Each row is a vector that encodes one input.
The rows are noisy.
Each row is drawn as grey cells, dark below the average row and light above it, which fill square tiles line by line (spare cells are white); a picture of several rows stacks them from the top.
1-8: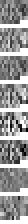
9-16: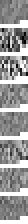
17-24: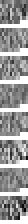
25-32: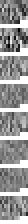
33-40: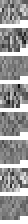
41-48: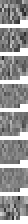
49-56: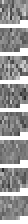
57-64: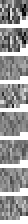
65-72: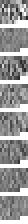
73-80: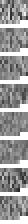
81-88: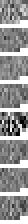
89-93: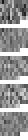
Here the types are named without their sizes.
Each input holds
a list of points on a line.
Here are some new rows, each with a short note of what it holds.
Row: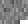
a list of three items
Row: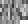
a list of two items
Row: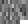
a list of two items
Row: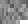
a list of one item
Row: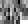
the empty list
